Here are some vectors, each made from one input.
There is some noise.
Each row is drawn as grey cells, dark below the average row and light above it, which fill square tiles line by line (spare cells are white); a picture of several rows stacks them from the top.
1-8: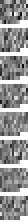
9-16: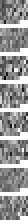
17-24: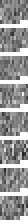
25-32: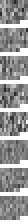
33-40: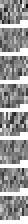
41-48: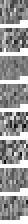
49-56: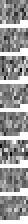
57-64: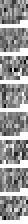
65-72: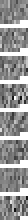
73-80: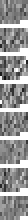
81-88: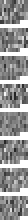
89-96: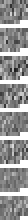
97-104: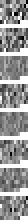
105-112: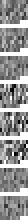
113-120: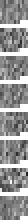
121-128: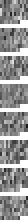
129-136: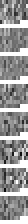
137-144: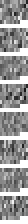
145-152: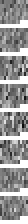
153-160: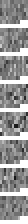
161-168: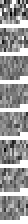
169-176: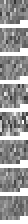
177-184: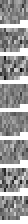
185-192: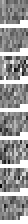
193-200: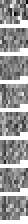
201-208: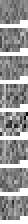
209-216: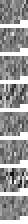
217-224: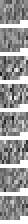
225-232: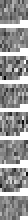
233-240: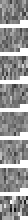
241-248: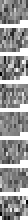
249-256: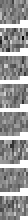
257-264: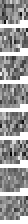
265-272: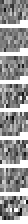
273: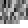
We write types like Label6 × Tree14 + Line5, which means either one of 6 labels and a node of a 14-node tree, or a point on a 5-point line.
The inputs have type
Bool × (Circle6 + Unit).
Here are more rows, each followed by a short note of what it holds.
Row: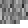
a true/false value
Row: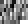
a true/false value
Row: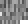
a true/false value
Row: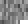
a true/false value
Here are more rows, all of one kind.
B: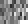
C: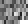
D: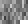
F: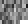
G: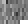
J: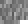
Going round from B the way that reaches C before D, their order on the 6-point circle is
B, G, F, C, D, J.
